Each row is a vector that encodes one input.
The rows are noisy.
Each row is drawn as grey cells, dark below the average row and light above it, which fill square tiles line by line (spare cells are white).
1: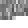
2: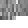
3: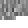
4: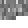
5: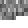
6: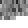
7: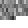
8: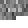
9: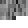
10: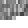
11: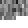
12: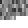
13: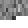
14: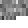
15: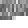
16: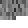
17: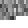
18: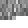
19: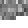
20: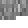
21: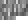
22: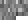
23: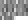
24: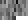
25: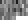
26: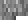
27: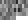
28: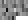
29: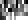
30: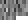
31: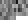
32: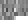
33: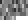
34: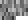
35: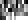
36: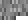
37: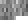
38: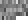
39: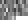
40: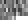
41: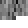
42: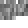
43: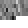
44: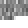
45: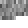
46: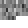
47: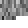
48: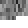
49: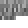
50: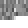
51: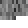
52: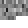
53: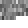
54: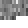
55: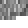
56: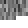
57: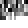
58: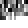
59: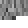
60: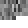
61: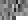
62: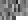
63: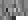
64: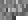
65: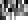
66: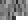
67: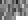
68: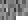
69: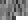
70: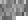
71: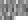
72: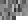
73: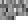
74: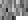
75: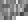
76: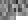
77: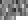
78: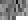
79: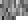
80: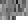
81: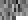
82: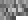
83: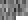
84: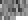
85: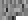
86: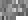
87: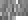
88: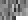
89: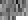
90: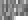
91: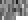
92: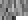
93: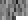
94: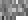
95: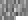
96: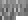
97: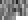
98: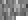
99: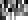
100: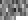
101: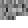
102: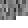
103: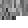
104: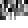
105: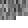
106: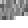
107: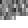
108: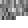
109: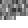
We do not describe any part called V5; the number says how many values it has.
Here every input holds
a list of up to two items, each a true/false value and a value of V5.
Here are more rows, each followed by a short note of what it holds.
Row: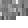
a list of two items
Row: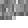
a list of two items
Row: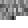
a list of two items
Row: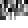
the empty list
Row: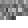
a list of two items
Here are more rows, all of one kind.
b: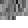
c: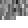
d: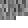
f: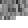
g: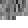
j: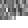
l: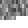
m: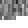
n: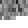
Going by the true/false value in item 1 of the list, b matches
d and g.
